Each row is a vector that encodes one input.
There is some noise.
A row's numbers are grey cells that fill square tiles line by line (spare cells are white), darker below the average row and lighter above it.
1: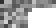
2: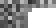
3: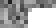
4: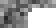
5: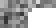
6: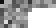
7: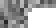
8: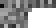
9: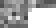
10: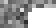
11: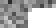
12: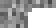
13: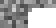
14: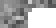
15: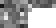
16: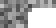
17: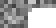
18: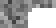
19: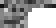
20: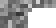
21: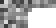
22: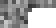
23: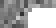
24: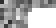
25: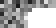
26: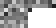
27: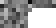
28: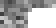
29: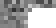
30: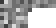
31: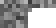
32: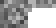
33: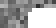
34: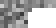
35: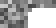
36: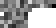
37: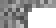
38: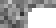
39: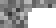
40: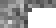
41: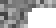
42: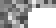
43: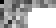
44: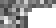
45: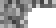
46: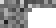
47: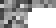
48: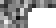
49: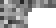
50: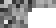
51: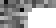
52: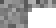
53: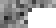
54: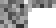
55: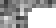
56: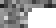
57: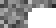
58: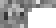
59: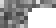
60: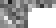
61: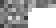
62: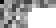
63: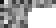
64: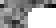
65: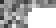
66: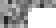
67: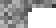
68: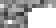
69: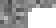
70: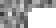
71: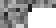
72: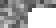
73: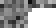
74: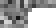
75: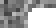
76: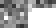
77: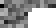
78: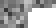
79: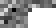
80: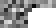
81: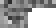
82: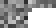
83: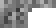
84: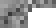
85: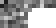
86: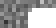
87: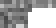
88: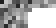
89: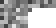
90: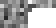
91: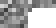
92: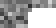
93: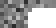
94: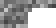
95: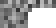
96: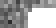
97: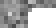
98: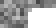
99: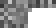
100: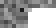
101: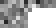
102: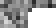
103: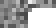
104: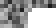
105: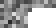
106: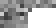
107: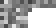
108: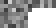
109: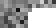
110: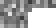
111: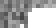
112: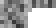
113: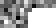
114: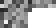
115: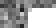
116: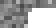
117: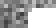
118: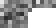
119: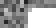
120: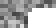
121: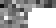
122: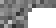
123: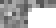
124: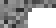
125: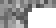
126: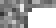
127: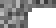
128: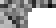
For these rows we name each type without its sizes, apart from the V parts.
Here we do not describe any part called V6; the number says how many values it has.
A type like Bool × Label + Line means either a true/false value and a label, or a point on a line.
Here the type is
List(Line) × V6.
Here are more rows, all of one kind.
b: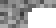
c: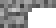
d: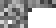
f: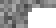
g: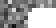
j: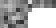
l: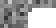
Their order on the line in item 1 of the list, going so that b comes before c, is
d, b, f, l, j, g, c.
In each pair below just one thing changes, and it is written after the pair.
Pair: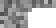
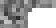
the value of V6
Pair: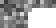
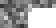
the value of V6
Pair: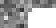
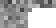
the place on the line in item 1 of the list
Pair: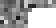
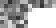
the place on the line in item 1 of the list
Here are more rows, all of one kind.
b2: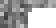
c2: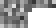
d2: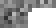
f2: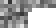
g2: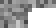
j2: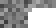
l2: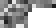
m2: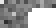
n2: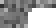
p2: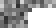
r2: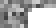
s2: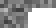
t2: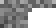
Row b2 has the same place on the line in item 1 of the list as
f2, g2, l2 and p2.
